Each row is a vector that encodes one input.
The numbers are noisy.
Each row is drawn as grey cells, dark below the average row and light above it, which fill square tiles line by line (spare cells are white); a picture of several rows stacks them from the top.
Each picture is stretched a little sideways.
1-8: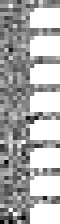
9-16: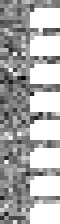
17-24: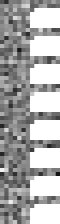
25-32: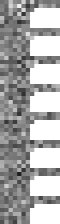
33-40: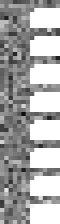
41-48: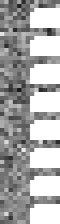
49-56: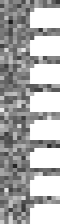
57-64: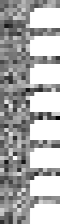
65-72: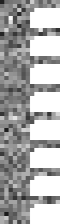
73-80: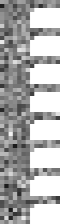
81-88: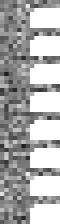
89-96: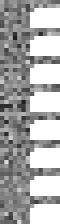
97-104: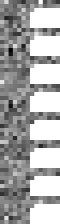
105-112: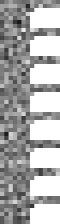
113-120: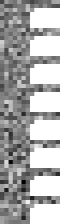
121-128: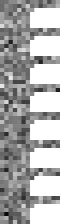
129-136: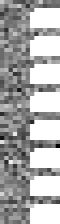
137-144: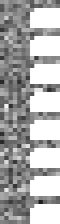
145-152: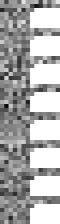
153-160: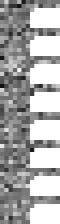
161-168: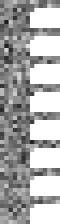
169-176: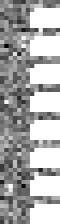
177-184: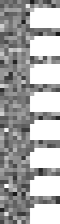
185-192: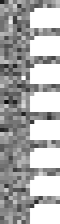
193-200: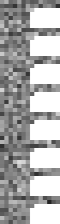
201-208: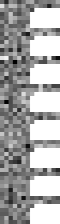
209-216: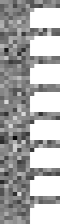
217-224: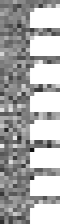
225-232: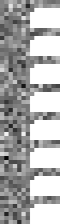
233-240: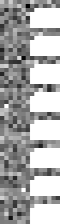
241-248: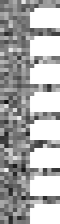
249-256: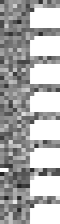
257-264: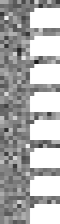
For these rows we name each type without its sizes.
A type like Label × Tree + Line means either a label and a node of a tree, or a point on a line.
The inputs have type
(Label + Line) × Line.
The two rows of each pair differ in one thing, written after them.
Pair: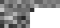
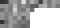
the label
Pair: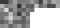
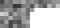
the label
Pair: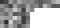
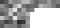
the place on the line
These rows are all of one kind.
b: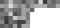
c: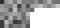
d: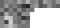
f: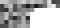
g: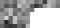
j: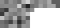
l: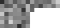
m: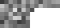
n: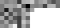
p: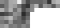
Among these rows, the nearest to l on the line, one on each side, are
d and p.
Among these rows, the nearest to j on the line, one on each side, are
m and n.
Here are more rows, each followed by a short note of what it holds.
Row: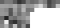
a point on each of two lines
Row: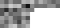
a label and a point on a line
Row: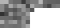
a point on each of two lines
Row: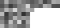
a point on each of two lines
